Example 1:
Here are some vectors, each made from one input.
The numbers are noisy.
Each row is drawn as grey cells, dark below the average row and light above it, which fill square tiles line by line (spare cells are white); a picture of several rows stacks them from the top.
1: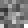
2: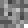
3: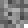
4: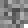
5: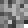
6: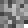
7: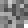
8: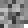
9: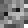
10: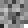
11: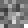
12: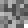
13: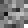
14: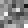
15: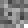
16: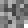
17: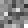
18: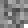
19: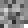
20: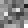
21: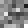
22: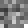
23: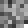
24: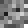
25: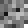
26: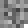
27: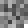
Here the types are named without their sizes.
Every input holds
three true/false values.
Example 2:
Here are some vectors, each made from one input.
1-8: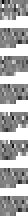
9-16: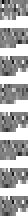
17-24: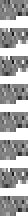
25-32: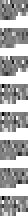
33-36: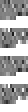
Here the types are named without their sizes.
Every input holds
a point on a line.
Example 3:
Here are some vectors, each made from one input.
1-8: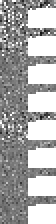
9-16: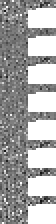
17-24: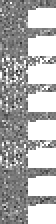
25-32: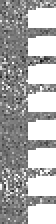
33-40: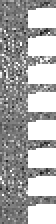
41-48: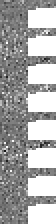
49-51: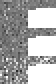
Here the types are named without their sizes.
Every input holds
a node of a tree.
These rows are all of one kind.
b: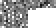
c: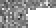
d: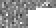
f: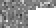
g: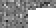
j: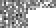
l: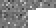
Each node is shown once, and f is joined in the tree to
b, d and g.
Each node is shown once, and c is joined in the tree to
g.
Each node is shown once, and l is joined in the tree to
b.
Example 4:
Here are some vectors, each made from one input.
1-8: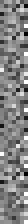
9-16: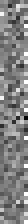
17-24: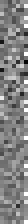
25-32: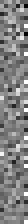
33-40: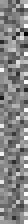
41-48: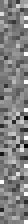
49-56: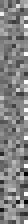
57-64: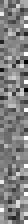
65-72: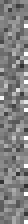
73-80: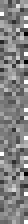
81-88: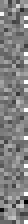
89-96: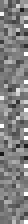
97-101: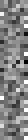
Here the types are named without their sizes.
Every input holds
a point on a line.
